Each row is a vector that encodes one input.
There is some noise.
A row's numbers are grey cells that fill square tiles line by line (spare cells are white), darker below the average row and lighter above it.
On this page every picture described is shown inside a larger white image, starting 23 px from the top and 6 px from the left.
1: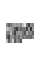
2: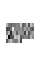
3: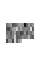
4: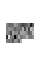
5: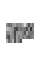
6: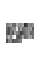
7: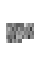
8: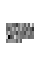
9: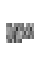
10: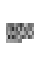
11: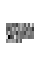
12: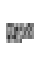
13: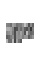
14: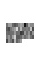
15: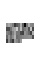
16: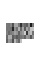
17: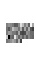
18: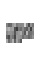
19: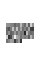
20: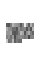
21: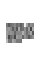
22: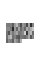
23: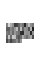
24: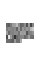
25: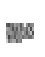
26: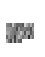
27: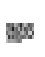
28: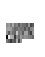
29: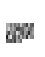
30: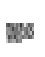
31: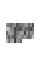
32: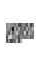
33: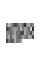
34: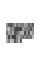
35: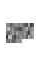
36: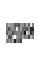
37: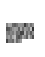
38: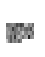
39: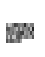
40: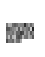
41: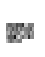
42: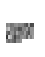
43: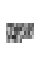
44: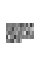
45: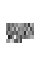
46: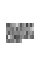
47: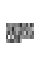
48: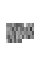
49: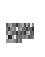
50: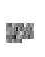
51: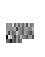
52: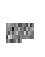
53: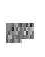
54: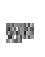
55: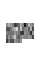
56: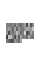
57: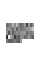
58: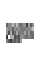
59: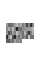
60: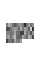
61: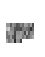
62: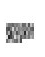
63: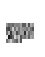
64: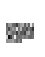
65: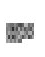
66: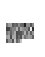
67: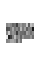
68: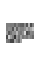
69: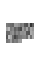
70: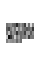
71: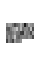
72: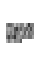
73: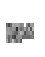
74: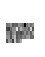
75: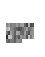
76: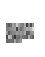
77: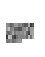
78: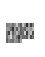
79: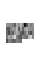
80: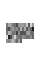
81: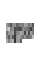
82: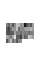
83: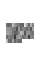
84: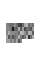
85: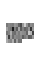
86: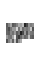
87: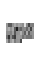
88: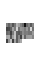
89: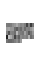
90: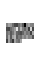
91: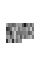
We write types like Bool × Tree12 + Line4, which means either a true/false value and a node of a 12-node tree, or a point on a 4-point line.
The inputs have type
Bool × (Line4 + Line5).
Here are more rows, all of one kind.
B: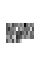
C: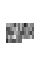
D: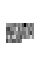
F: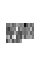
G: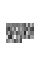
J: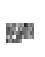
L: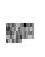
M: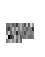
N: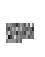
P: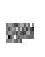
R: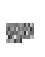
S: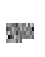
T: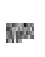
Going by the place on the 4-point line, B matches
M, N, P and T.
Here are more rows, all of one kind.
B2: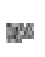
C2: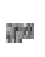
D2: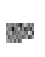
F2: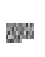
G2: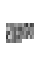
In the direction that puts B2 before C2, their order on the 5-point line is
D2, F2, B2, C2, G2.
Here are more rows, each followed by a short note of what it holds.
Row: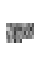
a point on a 5-point line and a true/false value
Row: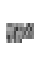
a point on a 5-point line and a true/false value
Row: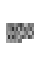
a point on a 5-point line and a true/false value
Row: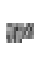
a point on a 5-point line and a true/false value
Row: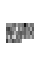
a point on a 4-point line and a true/false value
